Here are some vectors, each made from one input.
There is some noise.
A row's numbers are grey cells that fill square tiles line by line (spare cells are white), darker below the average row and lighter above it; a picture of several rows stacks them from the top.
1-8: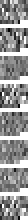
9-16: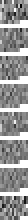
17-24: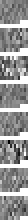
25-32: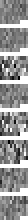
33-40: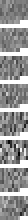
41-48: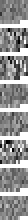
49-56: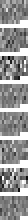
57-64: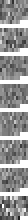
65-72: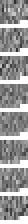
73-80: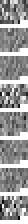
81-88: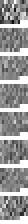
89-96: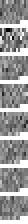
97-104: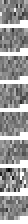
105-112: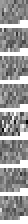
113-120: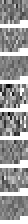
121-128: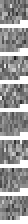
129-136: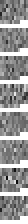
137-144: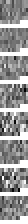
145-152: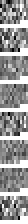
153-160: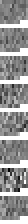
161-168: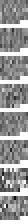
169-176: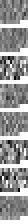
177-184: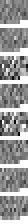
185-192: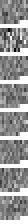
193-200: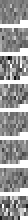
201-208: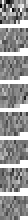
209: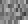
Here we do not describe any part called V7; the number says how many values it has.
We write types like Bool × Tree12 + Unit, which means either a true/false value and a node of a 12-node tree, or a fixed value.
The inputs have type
Bool × List3(V7) + Line4 + Line6.
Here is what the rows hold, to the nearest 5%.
About 10% of them hold a point on a 4-point line. About 10% of them hold a point on a 6-point line. The rest hold a true/false value, together with a list of up to three values of V7.
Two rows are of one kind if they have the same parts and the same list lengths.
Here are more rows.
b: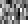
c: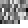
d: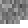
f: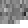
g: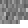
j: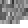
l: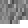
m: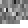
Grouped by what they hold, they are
b
c
d
f
g, j, l
m

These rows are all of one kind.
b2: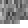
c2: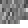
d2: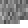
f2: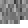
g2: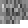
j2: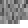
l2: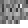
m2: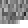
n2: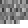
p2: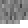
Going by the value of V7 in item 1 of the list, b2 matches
c2 and d2.
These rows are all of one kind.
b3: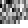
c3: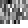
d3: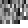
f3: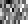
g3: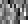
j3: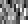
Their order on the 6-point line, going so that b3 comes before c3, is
b3, f3, c3, d3, g3, j3.
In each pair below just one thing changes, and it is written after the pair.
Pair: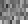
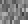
the true/false value
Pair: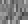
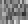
the true/false value
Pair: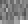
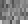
the value of V7 in item 1 of the list
